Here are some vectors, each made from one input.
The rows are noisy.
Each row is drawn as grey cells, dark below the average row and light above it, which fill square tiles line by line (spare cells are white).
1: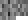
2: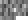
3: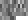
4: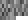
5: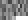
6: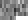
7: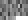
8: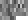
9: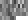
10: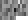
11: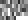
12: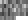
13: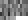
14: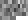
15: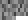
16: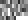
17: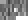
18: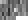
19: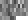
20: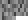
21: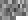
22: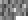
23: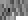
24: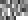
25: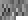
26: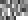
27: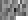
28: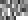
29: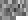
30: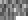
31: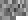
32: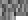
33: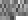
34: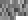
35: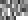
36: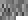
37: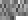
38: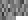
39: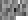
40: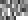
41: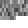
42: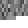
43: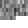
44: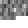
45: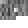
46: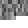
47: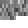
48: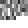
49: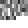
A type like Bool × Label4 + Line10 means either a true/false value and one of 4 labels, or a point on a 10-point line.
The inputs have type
List2(Circle6).
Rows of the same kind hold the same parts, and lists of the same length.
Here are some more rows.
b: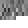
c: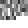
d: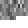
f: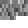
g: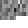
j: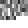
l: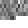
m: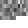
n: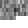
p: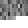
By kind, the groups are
b, p
c, j
d, f, g, l, m, n

